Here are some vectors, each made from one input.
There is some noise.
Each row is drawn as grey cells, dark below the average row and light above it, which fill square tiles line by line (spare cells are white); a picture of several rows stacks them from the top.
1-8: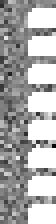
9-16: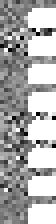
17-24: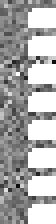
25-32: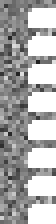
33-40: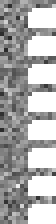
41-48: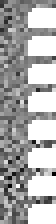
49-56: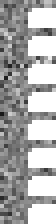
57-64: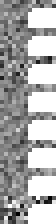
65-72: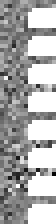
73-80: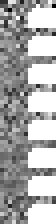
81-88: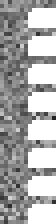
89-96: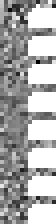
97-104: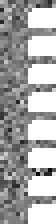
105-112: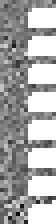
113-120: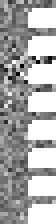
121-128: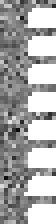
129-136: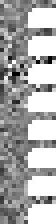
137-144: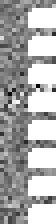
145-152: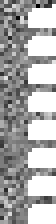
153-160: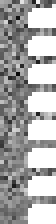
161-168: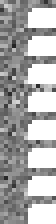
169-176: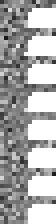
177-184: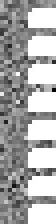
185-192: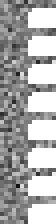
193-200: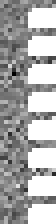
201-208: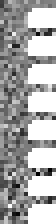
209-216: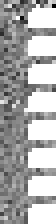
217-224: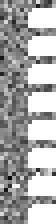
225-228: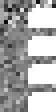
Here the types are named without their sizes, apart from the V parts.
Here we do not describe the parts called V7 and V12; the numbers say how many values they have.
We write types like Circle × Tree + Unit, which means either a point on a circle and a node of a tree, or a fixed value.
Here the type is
(Line + V7) × (Line + V12).
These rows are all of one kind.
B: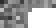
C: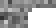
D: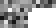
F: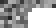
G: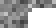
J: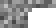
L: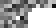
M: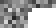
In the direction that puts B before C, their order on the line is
B, C, F, M, G, J, L, D.
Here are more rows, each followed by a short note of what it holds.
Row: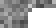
a point on a line and a value of V7
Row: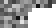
a point on a line and a value of V12
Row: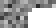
a point on each of two lines
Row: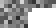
a point on a line and a value of V12
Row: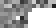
a point on a line and a value of V7
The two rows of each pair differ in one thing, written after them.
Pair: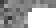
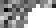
the value of V7
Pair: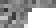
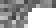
the value of V12
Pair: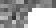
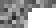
the value of V12
